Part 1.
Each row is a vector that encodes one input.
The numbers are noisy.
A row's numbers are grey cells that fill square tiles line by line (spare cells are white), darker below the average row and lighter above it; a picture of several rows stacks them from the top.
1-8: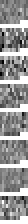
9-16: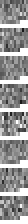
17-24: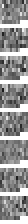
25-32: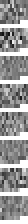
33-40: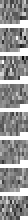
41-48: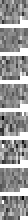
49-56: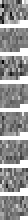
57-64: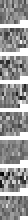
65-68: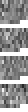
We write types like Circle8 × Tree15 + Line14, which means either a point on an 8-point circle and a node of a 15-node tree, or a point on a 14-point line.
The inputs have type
Line5 + Line6.
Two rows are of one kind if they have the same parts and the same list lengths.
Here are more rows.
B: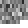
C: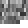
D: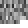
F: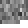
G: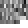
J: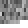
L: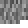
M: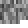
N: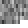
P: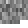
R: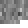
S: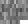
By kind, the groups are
B, C, L, M, P, S
D, F, G, J, N, R

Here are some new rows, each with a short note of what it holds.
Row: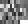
a point on a 6-point line
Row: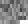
a point on a 5-point line
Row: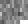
a point on a 6-point line
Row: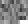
a point on a 5-point line
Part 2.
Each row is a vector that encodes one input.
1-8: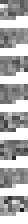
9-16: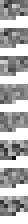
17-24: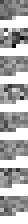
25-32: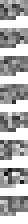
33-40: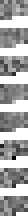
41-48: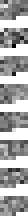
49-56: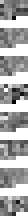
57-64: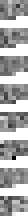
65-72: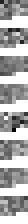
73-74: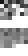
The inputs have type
Line8 + Tree10.
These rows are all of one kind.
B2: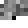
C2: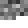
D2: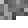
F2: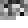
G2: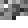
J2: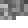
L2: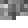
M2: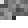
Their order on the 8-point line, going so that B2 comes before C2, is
G2, L2, J2, D2, M2, B2, F2, C2.
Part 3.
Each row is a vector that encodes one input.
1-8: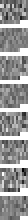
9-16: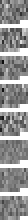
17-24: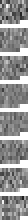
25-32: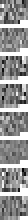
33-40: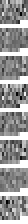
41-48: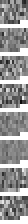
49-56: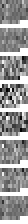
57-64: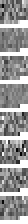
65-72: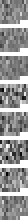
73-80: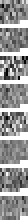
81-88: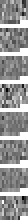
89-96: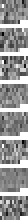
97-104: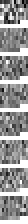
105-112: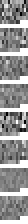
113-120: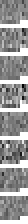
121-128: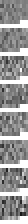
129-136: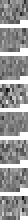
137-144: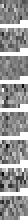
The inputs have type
Bool × Circle10 + Unit.
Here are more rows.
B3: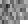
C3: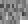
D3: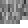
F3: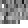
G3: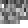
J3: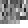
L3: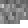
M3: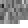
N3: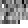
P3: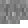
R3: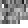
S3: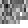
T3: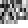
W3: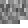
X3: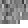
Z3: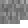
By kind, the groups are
B3, C3, F3, G3, J3, L3, M3, N3, P3, R3, S3, T3, W3, X3, Z3
D3

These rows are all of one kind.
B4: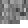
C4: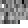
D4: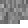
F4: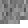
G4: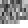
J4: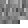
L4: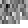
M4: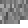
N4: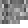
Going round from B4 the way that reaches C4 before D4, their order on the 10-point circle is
B4, L4, G4, C4, J4, N4, D4, F4, M4.
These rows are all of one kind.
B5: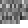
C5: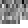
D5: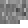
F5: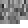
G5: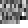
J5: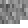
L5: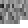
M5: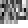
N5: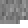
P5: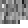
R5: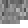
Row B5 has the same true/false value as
D5, G5, J5 and P5.
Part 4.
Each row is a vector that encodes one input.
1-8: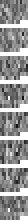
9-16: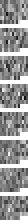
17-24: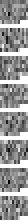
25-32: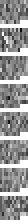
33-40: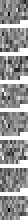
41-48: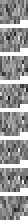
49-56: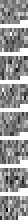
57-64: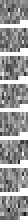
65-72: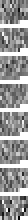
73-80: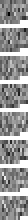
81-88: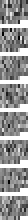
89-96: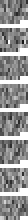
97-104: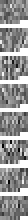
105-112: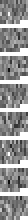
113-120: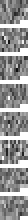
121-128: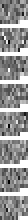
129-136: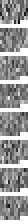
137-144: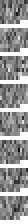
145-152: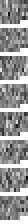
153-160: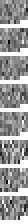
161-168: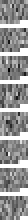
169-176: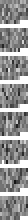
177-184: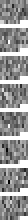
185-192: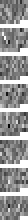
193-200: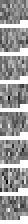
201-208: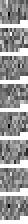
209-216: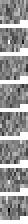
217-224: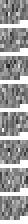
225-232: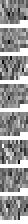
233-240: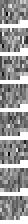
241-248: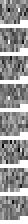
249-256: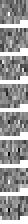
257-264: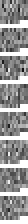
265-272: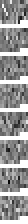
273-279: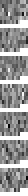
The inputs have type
(Bool × Bool × Bool + Unit) × Line19.
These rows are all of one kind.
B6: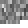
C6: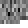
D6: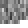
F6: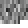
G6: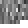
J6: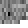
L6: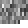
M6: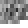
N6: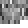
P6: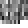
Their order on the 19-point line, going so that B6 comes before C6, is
N6, D6, F6, L6, M6, B6, J6, C6, G6, P6.
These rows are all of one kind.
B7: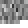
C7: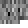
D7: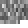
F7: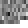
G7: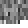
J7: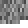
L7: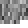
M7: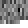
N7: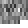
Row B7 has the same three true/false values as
G7, J7 and M7.
